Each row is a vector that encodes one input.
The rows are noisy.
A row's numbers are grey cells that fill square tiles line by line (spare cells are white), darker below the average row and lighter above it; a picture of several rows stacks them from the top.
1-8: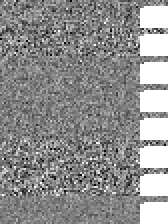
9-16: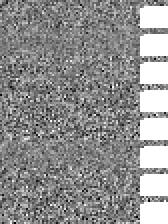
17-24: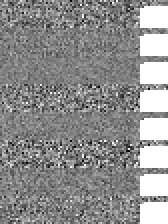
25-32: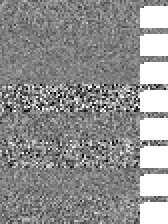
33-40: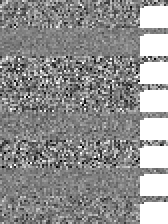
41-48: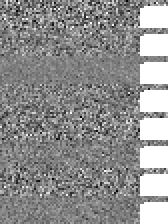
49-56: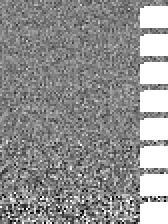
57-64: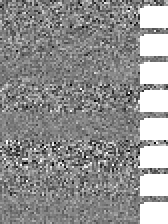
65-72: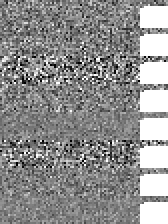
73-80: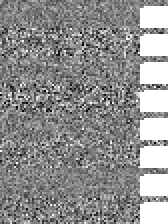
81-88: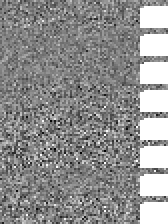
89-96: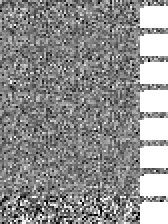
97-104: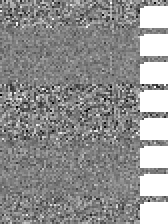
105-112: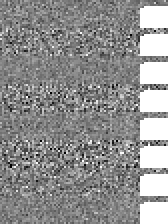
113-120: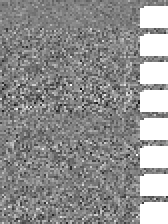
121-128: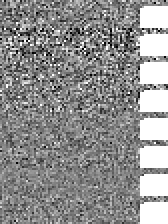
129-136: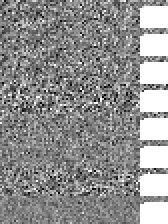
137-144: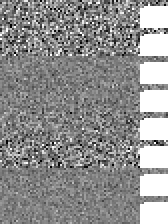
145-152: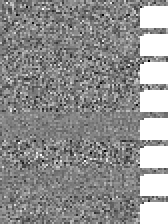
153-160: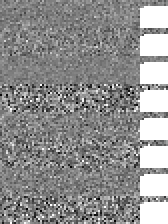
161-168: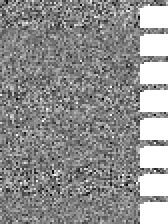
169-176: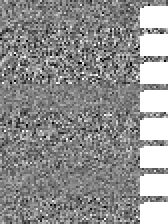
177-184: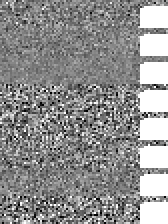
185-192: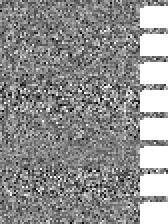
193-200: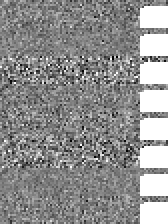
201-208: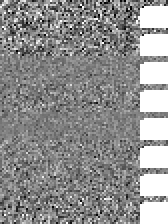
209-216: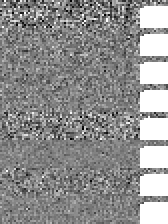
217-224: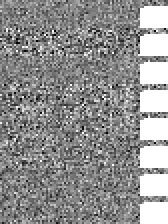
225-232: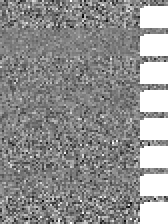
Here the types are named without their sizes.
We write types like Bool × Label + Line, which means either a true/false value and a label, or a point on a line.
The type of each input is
Bool × Bool × Bool × Bool × Bool + Label × (Label + Line).
